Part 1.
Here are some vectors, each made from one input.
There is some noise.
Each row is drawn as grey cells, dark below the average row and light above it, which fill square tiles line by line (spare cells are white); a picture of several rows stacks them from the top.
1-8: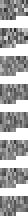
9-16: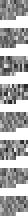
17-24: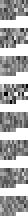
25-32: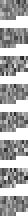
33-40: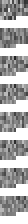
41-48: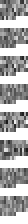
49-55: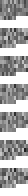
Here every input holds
a point on a 5-point line.
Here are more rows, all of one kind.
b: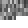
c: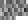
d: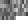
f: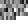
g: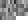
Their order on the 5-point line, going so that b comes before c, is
f, d, b, c, g.
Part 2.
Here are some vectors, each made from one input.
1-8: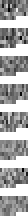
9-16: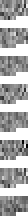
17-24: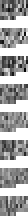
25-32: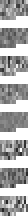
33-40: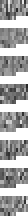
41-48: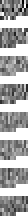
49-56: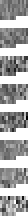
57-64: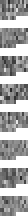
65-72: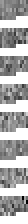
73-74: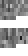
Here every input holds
a node of a 13-node tree.
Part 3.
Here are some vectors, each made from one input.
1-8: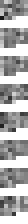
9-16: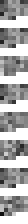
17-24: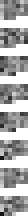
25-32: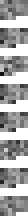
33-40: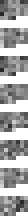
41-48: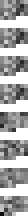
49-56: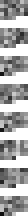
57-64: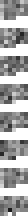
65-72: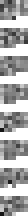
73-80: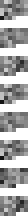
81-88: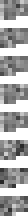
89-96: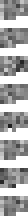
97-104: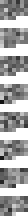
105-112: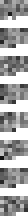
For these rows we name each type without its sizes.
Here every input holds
a label.
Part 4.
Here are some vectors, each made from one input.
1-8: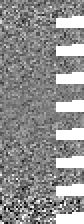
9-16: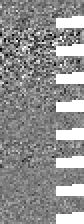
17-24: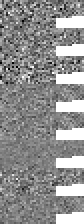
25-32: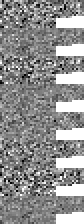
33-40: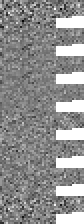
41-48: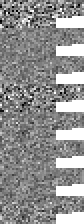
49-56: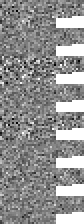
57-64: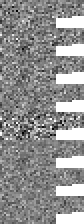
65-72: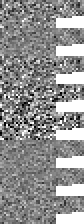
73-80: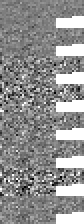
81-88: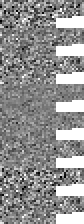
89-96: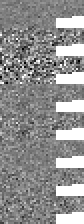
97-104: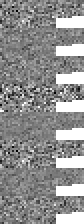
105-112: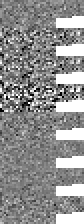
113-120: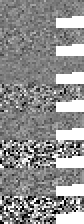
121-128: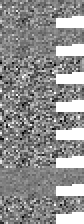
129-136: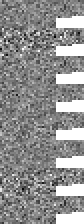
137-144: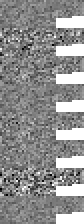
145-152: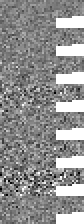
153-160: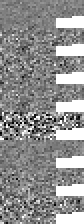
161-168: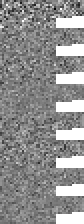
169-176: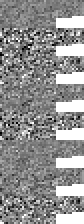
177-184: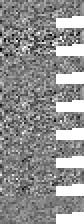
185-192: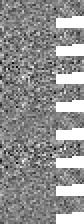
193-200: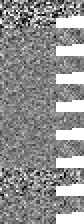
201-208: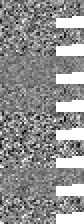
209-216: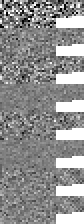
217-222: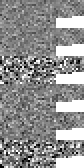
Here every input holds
a point on a 5-point line.
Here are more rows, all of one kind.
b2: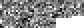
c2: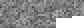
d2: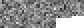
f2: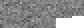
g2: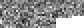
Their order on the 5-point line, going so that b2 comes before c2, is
g2, b2, f2, c2, d2.
